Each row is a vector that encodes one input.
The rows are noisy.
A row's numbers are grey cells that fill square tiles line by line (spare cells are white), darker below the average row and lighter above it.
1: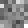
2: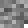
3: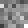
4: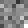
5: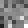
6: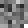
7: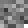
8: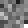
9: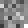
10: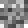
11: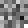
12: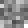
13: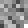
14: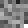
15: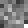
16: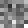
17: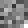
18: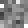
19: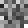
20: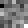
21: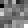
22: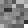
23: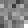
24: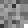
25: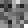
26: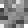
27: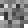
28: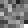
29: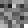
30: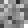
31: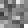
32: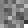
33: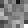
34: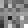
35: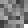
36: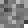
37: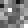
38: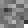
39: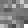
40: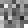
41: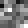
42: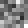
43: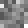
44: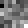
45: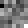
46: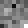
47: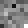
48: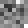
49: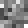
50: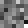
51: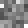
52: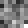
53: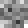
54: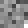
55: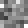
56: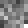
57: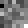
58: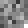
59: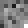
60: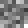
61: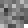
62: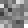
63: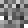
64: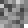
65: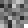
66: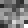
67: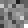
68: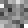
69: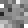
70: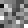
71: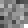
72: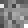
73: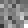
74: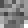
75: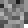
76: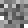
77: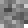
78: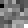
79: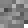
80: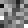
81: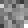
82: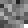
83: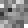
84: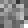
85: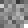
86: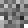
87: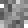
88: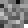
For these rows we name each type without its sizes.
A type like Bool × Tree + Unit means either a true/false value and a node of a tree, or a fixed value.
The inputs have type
Bool × (Label + Line).
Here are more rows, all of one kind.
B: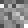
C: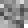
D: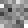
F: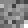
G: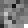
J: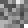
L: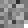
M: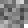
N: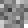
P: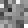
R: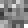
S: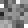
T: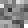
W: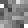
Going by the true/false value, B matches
F, G and L.
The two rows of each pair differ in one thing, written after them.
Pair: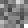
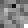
the true/false value
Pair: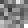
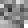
the place on the line
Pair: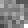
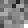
the place on the line
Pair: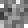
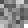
the place on the line
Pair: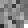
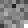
the place on the line
